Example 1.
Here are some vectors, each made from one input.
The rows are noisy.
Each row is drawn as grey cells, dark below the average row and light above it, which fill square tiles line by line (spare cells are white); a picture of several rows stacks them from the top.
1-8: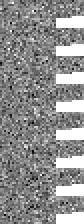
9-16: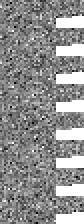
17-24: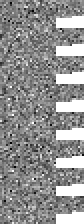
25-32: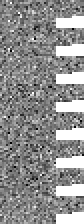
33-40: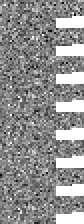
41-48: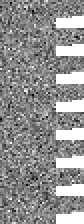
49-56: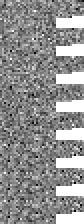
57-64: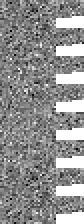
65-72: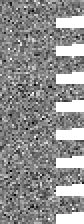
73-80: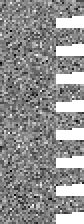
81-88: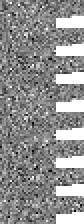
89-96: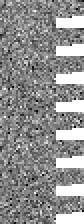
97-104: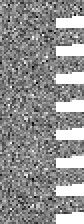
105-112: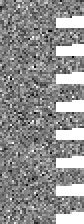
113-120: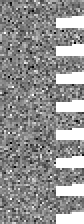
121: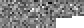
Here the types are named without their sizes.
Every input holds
a point on a line, together with either a fixed value, or three true/false values.
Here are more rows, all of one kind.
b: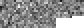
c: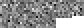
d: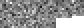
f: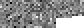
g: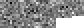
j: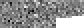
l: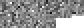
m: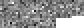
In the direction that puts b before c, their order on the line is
f, g, j, b, d, l, m, c.
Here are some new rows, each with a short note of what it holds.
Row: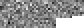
a point on a line and three true/false values
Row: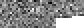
a point on a line
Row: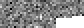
a point on a line and three true/false values
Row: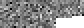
a point on a line
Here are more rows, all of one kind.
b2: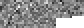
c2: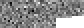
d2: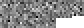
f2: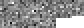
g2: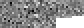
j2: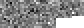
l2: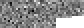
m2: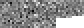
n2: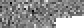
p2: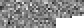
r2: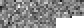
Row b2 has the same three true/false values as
c2, f2, j2 and l2.
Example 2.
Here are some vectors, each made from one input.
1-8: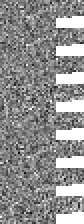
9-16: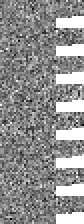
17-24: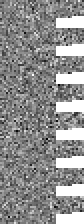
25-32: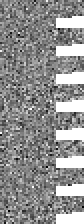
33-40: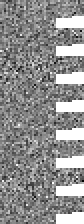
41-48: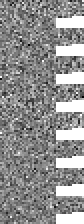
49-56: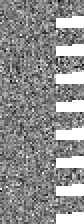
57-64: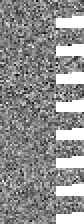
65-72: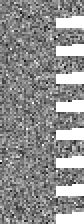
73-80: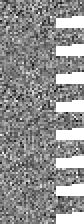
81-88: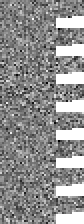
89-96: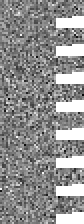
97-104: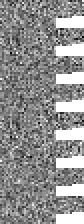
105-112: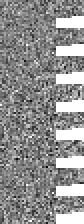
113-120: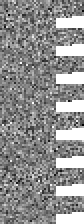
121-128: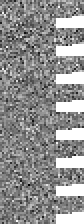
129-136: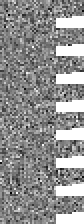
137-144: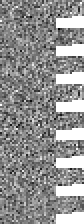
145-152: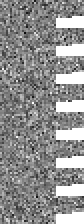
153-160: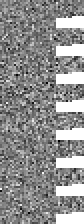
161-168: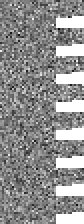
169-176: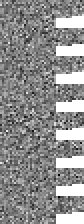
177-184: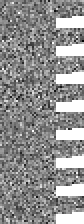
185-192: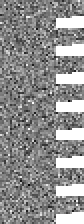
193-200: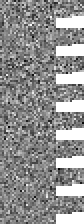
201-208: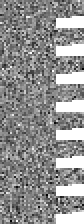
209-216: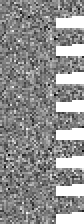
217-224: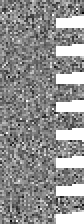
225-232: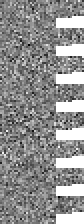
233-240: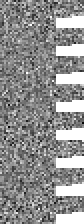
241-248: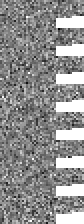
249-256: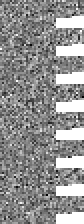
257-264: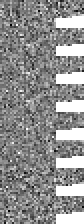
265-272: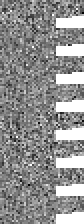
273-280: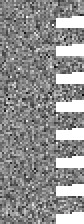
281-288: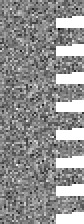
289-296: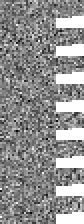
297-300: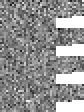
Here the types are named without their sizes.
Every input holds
either a point on each of two lines, or a node of a tree.
